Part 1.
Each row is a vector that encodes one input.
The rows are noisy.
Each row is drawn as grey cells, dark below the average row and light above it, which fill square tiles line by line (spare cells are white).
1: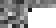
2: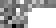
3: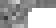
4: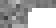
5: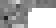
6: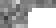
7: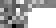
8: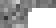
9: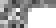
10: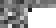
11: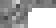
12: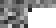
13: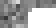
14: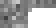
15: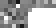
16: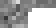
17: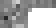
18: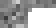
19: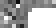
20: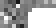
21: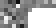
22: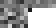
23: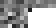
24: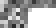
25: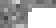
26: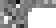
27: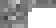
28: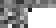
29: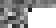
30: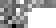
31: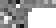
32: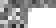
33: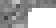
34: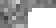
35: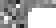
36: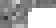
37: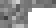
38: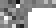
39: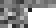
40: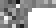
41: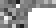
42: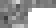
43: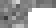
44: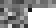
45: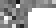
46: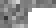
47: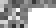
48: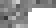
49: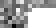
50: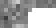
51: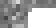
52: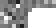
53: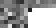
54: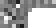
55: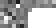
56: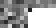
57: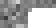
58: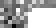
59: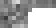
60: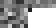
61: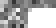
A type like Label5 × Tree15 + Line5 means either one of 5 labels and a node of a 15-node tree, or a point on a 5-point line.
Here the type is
Label5.
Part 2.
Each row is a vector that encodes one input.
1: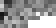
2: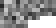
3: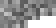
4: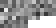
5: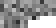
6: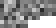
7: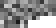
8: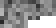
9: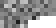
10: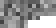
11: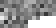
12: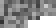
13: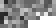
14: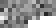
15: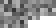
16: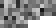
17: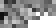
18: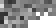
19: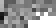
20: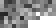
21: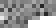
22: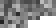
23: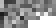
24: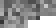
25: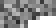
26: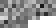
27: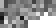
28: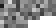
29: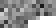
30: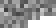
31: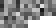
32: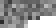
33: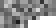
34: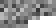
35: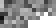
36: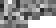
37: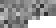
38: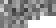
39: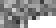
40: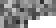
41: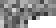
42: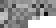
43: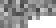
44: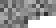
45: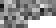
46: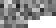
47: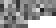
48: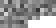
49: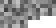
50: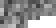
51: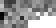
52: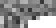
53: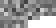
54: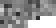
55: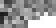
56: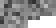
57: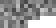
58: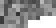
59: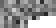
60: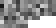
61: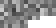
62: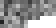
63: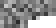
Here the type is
Line6.
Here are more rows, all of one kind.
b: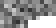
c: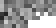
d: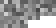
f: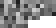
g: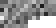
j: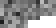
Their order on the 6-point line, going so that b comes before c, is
f, b, g, d, j, c.
